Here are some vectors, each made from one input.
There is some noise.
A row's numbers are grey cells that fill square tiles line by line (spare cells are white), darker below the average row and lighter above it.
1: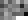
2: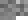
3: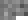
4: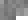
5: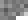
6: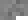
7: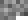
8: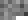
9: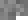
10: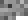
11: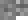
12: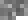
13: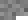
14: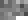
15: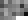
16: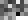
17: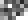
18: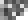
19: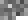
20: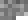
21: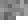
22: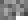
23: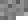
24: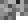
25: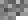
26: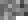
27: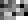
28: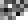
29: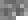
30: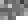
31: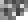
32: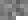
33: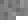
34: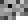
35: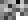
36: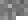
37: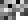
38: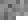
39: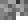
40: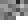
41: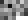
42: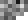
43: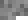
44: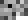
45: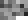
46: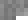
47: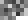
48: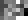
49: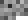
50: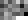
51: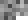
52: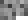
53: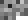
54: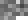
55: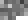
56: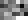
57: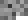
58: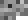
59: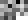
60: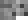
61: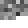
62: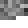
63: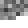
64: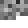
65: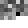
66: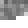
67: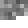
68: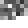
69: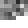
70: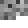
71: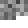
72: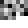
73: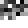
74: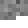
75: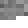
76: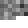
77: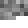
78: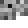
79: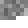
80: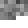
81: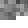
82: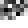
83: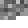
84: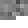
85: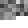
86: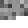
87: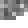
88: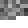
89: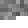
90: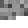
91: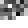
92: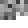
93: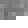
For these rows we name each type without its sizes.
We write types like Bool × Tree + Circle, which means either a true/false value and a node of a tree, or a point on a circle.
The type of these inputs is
List(Line).
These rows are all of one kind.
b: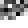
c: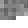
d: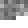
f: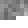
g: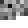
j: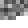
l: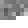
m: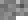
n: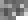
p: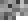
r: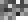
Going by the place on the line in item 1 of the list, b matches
c, d, j and m.
